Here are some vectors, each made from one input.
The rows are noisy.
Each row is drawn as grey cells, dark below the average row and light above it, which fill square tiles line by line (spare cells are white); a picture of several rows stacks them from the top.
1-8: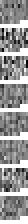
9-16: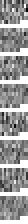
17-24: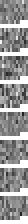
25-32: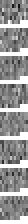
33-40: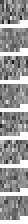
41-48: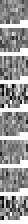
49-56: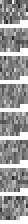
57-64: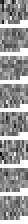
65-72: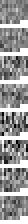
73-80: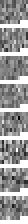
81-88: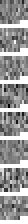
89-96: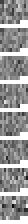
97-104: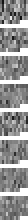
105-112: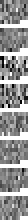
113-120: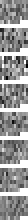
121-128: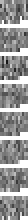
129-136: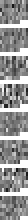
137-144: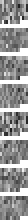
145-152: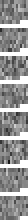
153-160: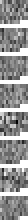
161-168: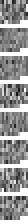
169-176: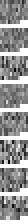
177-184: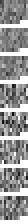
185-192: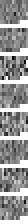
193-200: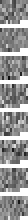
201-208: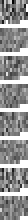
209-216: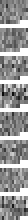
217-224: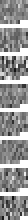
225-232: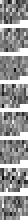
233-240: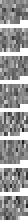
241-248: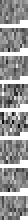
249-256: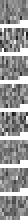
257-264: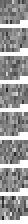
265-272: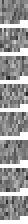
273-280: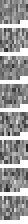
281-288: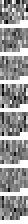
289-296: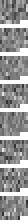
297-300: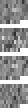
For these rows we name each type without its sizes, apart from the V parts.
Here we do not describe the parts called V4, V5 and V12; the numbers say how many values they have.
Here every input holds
a point on a line and a value of V12, together with either a point on a circle, three true/false values and a value of V4, or a point on a line, a value of V5 and a value of V12.
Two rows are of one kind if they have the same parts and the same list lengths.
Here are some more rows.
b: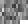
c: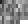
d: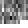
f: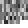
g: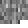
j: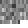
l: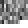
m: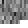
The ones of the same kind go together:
b, d, f, m
c, g, j, l

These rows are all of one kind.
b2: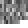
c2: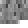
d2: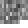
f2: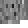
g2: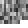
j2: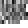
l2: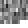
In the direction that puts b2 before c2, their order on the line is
g2, d2, b2, c2, l2, f2, j2.
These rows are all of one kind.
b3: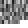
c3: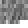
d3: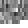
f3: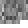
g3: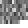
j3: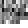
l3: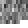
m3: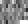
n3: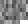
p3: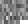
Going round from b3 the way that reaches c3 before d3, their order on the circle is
b3, n3, l3, c3, j3, f3, p3, d3, m3, g3.
